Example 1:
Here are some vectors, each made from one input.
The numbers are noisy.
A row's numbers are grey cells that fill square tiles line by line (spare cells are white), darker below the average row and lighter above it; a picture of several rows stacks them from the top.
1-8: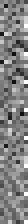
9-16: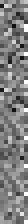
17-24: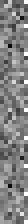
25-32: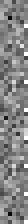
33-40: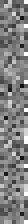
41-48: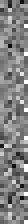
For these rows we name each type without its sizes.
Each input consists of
a node of a tree.
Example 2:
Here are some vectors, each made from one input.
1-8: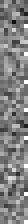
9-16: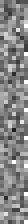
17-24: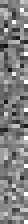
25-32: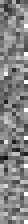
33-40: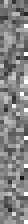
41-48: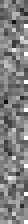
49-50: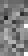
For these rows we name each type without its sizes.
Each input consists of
three true/false values.
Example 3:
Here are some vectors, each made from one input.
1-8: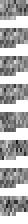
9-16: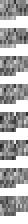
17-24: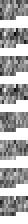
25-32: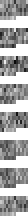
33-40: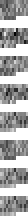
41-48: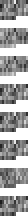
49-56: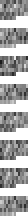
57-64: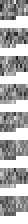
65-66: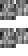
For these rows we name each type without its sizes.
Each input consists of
three true/false values.
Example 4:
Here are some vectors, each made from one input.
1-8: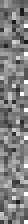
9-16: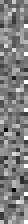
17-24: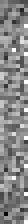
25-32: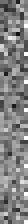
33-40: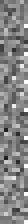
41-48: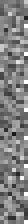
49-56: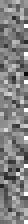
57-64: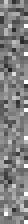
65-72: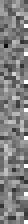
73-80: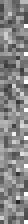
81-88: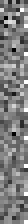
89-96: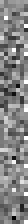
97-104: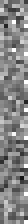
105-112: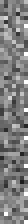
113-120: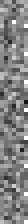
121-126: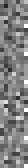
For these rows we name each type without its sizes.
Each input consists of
five true/false values.
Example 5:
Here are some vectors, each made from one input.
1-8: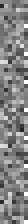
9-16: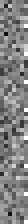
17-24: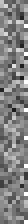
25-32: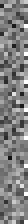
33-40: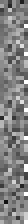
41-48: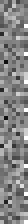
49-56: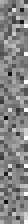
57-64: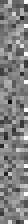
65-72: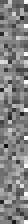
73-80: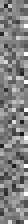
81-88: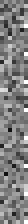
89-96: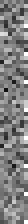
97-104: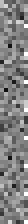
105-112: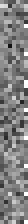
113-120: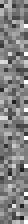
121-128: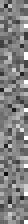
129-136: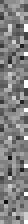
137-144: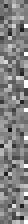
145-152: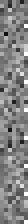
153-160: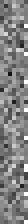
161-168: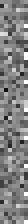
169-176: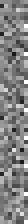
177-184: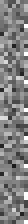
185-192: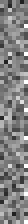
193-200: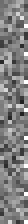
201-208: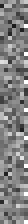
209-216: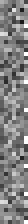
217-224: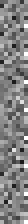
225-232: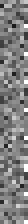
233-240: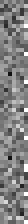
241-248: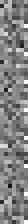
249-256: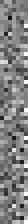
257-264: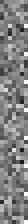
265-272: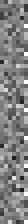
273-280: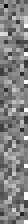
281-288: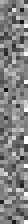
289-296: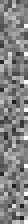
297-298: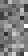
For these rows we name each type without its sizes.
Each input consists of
a node of a tree.
